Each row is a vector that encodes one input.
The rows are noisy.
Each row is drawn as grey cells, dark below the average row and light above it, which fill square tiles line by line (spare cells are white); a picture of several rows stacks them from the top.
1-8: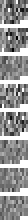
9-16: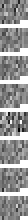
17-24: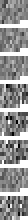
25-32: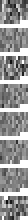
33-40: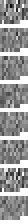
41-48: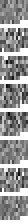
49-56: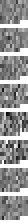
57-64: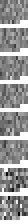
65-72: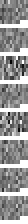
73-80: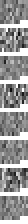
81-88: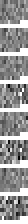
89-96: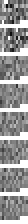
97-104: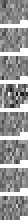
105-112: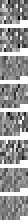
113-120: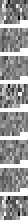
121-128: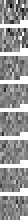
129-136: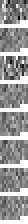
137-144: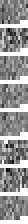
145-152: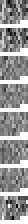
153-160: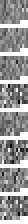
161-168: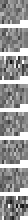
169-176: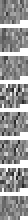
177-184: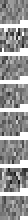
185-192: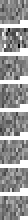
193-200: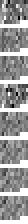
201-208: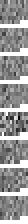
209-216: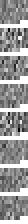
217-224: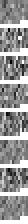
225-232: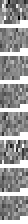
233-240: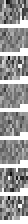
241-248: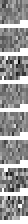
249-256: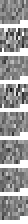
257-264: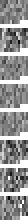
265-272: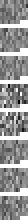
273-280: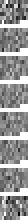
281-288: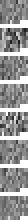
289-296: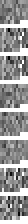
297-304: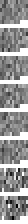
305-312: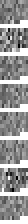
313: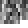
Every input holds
either a point on an 8-point circle and a true/false value, or a list of up to three points on a 6-point circle.
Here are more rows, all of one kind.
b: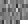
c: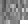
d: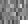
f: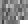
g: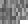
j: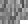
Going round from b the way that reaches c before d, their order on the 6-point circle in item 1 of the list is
b, c, d, j, g, f.
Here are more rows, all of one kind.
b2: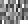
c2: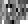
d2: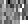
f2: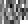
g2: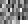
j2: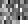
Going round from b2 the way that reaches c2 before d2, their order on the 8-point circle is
b2, g2, j2, c2, f2, d2.
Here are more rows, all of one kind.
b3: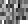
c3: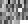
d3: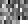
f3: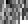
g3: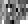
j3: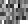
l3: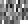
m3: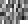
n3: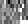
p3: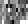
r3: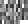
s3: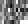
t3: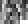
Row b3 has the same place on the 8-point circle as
d3 and j3.
